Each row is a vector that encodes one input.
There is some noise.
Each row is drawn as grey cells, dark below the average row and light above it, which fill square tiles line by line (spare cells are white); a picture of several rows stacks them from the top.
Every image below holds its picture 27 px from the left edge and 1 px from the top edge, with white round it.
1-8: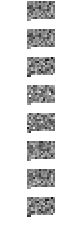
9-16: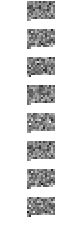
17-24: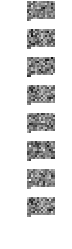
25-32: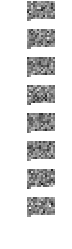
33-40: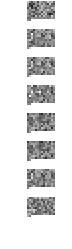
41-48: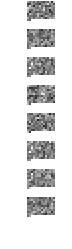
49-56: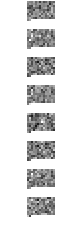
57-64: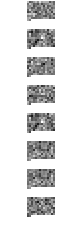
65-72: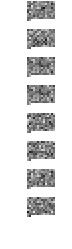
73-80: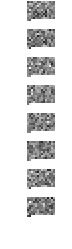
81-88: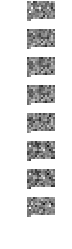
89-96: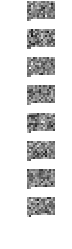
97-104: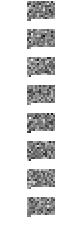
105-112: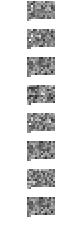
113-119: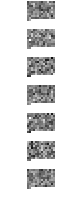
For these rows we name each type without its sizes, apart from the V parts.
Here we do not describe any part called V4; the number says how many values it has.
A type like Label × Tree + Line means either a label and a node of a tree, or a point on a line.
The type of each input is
Bool × Circle + Label + Line + V4 × V4.
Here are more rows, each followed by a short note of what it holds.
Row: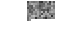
a point on a line
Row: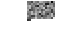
a point on a circle and a true/false value
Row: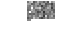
two values of V4
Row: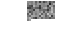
a point on a line
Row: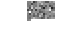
two values of V4
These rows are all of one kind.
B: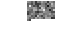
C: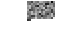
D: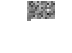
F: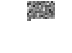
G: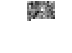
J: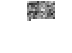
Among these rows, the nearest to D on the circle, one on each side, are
F and J.
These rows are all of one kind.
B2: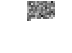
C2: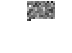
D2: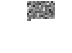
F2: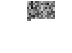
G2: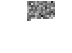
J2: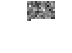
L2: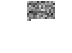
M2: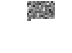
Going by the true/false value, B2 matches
F2 and G2.
